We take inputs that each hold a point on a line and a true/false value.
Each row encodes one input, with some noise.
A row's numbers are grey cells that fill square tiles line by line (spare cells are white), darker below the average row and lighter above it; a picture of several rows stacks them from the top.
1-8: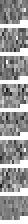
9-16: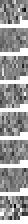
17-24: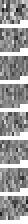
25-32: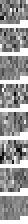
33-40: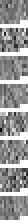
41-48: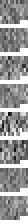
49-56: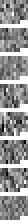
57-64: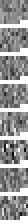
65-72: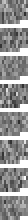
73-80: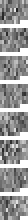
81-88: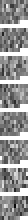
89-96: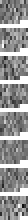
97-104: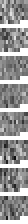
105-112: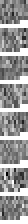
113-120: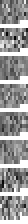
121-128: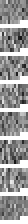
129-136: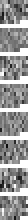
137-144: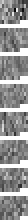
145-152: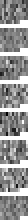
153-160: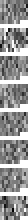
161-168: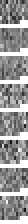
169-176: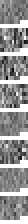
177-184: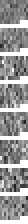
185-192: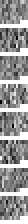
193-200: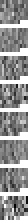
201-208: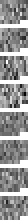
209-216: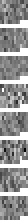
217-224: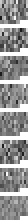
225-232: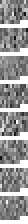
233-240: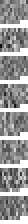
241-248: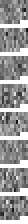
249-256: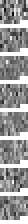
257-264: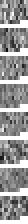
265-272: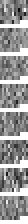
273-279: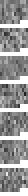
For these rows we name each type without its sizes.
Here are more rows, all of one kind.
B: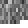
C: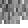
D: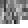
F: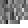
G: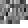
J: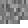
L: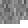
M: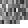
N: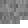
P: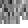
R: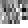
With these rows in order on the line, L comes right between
D and G.
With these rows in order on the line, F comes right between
C and N.
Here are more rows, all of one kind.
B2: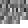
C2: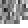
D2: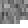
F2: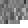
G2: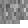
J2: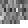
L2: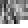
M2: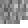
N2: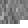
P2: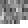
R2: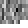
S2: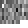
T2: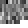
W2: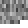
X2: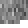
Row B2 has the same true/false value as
R2, S2, T2 and W2.
